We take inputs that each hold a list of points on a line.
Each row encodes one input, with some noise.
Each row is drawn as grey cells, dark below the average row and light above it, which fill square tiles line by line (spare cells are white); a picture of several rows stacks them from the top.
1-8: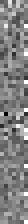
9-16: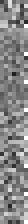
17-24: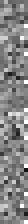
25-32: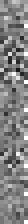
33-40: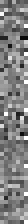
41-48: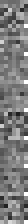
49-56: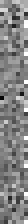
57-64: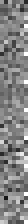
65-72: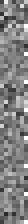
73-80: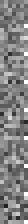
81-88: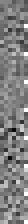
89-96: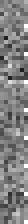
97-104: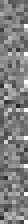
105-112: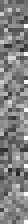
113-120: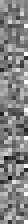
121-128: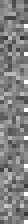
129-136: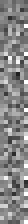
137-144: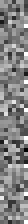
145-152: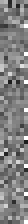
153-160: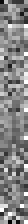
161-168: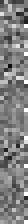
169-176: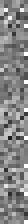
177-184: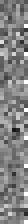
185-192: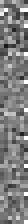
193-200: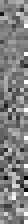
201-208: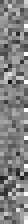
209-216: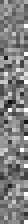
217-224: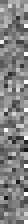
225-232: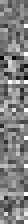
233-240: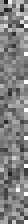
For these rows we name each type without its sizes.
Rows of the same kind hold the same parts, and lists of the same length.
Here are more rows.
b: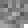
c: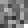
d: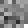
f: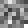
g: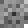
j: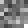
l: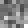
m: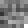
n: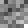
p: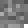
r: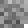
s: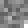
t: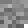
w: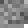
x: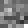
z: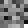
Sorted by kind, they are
b, l, m, r, s, w
c, j, p, x
d, g, n, t, z
f

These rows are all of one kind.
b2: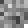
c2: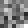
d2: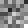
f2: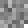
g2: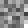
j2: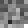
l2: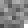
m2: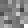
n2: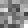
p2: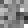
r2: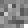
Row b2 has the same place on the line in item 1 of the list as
n2 and r2.
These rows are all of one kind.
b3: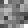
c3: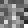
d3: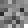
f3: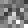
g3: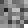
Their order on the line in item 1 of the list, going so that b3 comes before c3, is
g3, b3, c3, d3, f3.
